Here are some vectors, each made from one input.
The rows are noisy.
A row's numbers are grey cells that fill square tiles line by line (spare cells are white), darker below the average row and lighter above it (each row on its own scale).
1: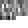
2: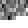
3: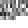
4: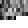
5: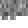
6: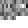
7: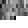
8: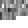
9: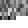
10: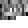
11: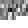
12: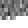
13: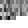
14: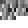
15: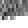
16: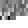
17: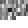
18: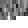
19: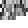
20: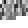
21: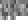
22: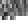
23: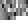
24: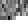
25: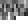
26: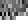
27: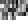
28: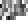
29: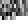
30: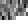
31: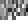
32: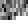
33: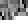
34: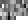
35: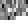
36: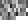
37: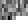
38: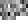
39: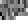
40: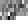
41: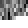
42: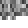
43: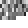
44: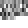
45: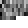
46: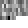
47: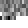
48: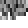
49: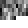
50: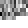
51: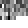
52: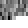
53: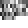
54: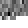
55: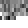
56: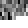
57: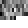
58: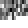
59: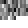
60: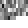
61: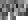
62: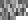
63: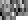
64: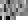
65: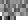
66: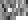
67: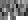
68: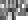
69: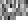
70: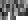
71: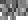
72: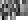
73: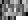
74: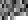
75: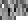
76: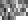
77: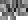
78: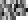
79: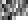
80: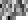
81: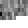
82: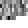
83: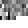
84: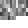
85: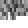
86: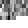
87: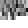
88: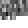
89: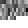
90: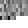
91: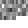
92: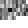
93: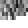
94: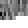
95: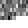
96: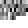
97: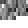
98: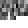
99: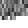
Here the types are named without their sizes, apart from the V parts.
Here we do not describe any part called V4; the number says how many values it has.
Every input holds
a point on a line, together with either a point on a line, or a value of V4.
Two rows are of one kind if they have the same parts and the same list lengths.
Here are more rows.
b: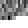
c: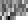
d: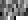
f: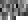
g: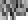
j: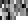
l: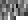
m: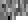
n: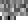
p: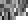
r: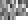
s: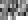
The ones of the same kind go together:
b, m, p, r
c, d, f, g, j, l, n, s

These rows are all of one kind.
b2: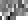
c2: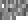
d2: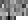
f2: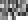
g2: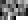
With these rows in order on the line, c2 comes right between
d2 and g2.
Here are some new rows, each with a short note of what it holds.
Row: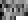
a point on a line and a value of V4
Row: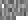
a point on a line and a value of V4
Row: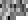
a point on a line and a value of V4
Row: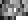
a point on a line and a value of V4
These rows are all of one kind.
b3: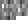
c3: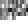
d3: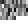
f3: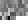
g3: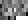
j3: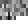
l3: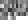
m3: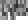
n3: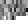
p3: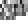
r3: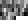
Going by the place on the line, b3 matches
g3 and j3.
